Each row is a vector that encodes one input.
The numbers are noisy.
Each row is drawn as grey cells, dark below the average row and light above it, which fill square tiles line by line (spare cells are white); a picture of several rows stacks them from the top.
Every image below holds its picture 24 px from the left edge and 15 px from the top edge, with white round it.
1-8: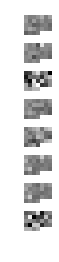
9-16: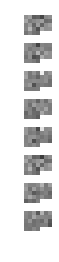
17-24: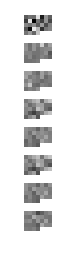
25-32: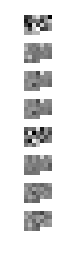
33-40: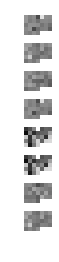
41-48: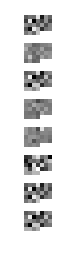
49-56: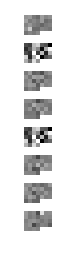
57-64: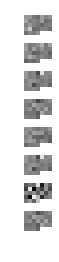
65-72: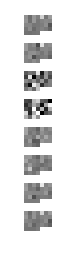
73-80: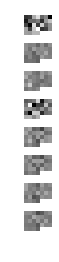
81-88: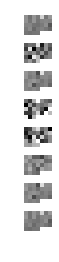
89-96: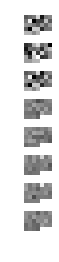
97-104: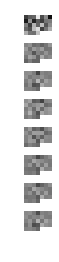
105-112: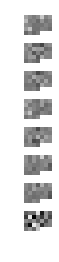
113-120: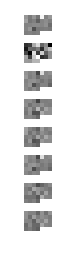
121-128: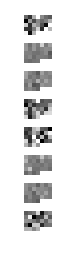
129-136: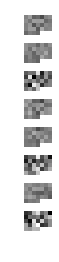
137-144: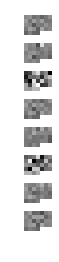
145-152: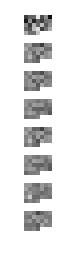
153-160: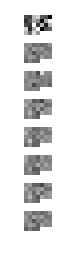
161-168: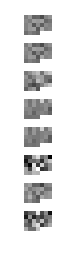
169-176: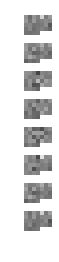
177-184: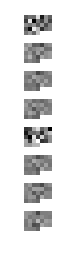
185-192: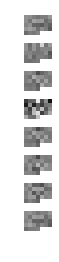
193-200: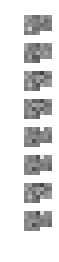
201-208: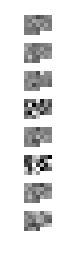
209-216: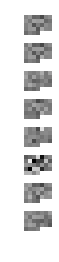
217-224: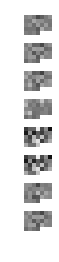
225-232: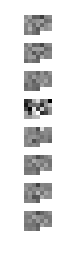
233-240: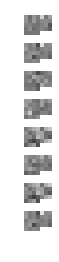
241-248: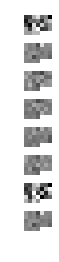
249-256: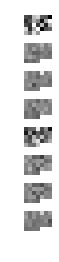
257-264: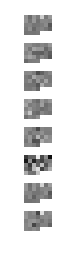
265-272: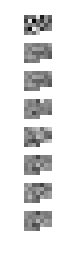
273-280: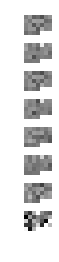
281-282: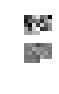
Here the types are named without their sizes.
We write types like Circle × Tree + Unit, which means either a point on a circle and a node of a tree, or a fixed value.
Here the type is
Bool × Bool × Bool × Bool + Tree + Unit.
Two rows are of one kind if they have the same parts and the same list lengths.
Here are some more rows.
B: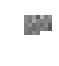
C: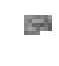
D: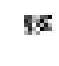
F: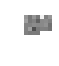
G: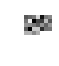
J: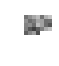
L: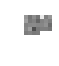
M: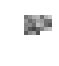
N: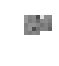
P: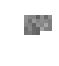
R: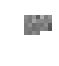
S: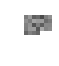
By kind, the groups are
B, C, F, L, N, P, R, S
D, G
J, M

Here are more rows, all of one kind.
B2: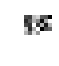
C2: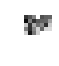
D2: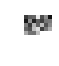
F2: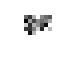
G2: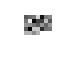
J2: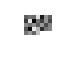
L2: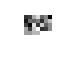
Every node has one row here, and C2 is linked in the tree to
D2 and F2.
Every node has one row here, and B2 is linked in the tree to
L2.
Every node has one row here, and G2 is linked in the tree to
J2.
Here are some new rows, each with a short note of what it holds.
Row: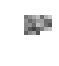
a fixed value
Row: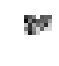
a node of a tree
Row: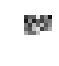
a node of a tree
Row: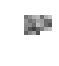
a fixed value
